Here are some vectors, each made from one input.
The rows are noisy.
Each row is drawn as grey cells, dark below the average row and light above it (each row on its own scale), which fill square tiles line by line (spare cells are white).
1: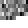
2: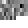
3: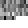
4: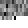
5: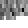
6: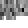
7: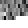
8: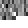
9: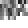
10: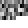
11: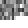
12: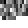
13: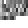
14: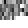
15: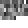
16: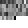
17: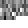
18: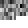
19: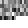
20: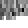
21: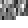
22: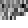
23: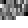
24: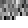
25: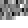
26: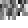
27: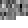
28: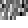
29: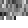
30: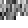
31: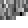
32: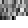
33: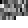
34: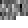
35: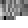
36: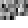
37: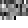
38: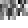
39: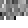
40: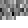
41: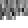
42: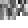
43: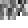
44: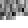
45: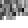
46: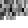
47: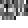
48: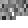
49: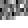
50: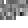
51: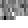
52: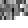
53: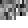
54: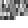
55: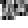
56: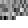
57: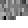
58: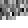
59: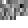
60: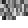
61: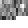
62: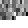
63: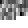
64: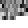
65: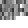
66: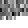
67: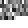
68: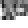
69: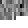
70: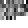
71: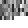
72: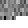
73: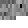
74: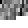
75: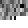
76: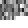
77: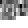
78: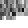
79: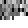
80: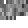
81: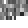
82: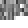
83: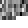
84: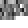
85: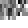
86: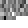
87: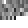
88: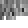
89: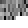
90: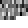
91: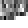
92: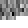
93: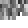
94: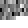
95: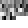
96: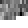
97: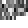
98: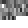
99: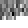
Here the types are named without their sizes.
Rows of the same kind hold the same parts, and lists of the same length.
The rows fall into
4 kinds.
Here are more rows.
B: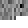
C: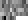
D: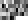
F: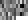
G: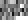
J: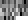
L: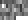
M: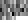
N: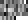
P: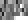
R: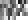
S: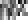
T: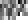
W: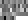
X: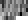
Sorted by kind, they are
B, C, D, F, J, W, X
G, M, P
L, N
R, S, T

